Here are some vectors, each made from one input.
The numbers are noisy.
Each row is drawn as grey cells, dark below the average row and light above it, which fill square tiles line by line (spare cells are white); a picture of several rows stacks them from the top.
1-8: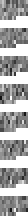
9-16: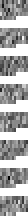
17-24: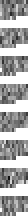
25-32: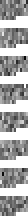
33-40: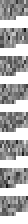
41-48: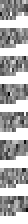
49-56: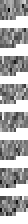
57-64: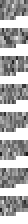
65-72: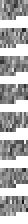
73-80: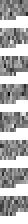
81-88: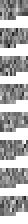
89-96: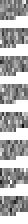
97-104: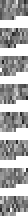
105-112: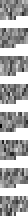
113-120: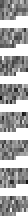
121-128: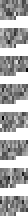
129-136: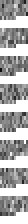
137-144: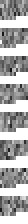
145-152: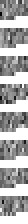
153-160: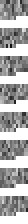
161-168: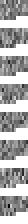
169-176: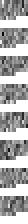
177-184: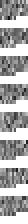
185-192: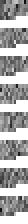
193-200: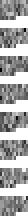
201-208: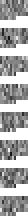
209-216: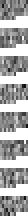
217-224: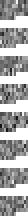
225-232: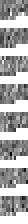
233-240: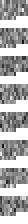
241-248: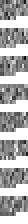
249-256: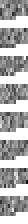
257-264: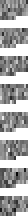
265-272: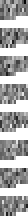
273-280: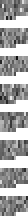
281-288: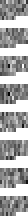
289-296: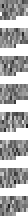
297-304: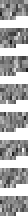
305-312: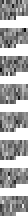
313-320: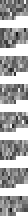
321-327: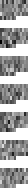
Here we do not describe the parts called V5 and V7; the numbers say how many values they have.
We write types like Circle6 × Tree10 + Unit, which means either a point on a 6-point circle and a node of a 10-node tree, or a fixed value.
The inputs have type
(Label8 × V5 + V7) × Label11 × (Tree12 + Unit).
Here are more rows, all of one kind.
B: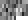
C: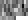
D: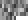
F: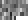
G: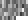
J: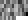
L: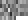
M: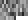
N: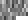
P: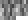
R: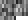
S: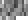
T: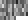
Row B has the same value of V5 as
J, M, R and T.
